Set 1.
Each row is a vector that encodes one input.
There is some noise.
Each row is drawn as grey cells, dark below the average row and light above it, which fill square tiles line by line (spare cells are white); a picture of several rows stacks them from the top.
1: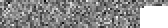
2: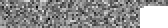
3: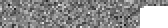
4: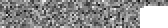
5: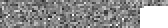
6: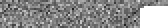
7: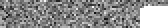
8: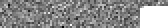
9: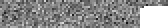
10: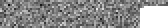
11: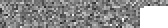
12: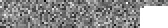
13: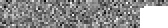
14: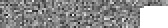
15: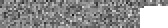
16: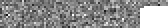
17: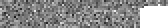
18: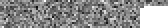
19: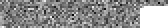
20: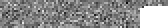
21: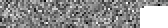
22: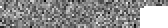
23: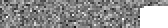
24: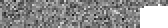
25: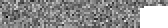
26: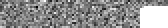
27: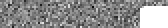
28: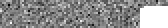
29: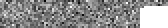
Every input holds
a point on a 5-point line.
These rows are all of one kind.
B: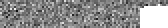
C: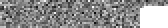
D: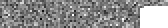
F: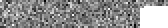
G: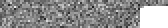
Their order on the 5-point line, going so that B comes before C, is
F, D, G, B, C.
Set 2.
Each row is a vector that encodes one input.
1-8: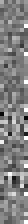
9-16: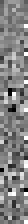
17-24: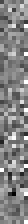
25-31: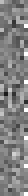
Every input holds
three true/false values.
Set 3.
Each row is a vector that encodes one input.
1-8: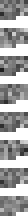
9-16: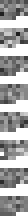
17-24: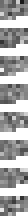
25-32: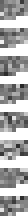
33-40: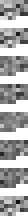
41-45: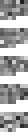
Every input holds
either a fixed value, or a node of a 7-node tree.
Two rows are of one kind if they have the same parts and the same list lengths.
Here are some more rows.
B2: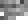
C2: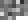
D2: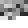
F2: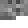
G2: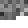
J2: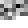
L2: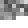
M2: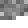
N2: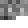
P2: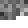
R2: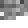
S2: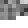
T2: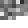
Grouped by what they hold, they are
B2, C2, F2, G2, L2, M2, N2, P2, R2, S2, T2
D2, J2

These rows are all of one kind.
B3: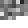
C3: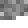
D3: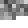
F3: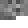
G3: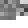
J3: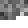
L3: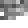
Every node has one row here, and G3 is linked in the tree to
C3 and D3.
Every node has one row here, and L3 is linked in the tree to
B3 and C3.
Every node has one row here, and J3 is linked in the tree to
F3.
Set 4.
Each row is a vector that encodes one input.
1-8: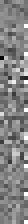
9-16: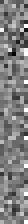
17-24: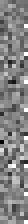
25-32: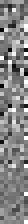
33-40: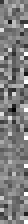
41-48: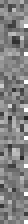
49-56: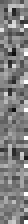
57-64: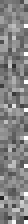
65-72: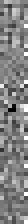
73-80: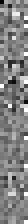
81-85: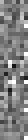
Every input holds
three true/false values.
